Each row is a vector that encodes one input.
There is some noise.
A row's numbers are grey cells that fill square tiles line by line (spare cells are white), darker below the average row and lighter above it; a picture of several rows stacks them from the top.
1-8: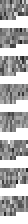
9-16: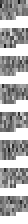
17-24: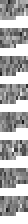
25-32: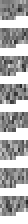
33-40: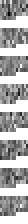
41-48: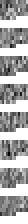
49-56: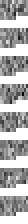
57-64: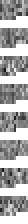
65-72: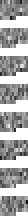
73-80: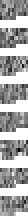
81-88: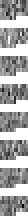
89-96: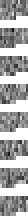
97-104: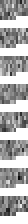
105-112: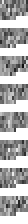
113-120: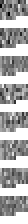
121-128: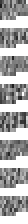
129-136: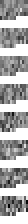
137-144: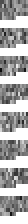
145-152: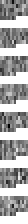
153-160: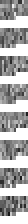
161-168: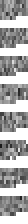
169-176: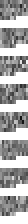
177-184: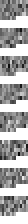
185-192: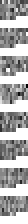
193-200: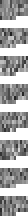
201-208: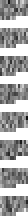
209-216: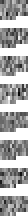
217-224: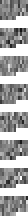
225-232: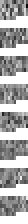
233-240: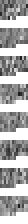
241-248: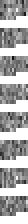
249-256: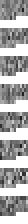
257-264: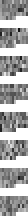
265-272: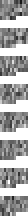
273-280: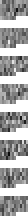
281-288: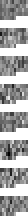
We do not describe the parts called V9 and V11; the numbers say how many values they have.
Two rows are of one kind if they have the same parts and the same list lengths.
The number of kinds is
2.
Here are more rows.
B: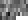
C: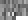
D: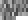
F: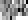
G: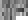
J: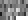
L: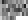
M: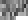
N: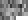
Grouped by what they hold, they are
B, J, N
C, D, F, G, L, M

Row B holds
a true/false value and a value of V11.
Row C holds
a point on a 10-point line and a value of V9.
